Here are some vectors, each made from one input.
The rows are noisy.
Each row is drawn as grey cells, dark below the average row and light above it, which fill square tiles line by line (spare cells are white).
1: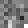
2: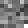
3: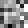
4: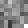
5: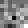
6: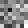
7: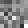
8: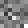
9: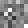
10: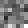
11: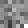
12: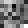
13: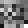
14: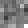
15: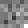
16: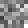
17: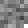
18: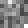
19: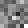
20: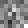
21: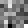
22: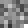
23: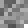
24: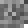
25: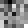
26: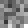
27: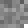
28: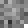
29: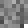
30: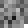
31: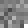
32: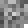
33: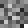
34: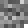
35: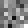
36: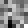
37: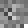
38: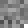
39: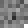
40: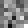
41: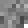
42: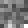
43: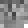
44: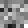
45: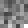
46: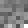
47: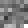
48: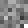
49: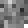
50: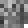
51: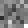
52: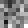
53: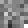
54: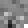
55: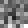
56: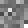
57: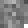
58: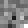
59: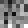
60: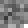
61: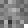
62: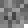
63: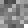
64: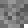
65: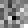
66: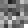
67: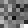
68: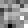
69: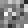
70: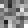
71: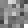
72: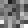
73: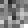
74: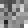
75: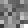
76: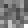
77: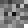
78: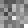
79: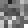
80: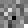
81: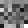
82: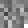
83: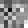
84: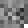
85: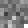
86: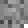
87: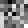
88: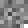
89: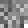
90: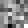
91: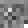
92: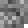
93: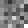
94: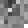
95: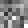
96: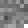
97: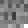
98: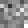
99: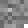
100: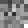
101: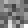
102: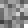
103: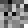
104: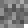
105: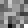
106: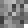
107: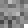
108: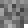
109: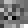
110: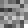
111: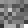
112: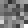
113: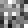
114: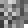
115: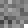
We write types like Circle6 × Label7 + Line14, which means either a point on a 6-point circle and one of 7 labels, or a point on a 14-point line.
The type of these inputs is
Line5 × (Line5 + Line7).
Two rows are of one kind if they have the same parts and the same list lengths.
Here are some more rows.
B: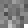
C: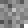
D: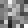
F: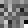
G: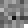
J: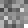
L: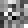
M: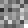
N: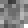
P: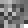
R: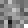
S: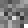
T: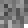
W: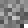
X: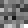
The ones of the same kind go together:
B, C, D, G, L, P, R, S, T, W, X
F, J, M, N

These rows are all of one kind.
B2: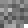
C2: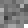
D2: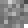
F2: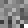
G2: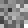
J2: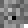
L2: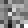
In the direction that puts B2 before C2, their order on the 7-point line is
F2, B2, J2, D2, G2, C2, L2.
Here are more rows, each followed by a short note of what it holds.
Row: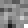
a point on each of two 5-point lines
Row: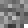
a point on each of two 5-point lines
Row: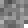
a point on each of two 5-point lines
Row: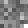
a point on each of two 5-point lines
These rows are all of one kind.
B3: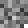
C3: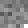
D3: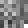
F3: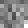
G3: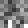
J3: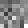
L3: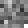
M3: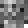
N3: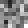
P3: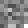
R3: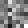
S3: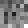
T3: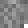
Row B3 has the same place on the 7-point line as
C3, J3 and L3.
